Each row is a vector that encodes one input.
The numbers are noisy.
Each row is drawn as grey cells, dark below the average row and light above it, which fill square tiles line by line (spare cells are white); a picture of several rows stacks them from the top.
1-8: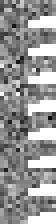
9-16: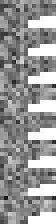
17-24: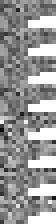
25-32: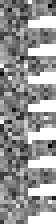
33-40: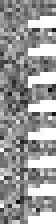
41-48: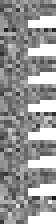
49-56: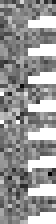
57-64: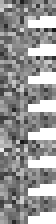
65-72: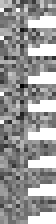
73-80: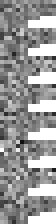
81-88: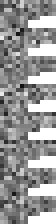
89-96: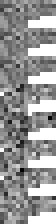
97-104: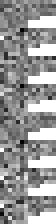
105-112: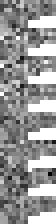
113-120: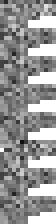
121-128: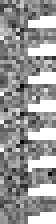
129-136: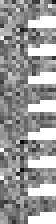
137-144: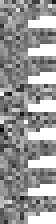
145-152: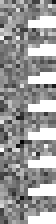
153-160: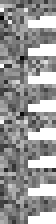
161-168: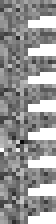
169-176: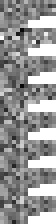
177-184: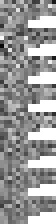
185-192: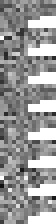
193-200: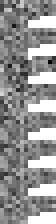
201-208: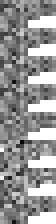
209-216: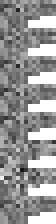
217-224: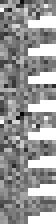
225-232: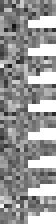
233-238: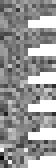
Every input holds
either a point on a 17-point line, or a list of up to two points on a 9-point line.
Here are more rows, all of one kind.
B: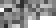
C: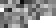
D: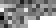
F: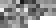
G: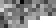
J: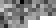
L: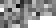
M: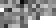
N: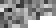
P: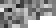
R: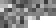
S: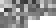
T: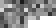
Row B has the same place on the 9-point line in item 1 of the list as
L, N and P.
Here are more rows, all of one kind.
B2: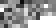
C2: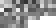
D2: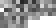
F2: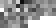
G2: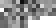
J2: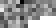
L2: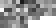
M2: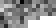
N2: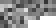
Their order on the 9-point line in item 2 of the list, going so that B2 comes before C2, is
B2, N2, L2, C2, G2, D2, M2, J2, F2.
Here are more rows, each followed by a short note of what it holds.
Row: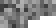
a point on a 17-point line
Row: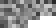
a list of one item
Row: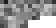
a list of one item
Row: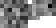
the empty list
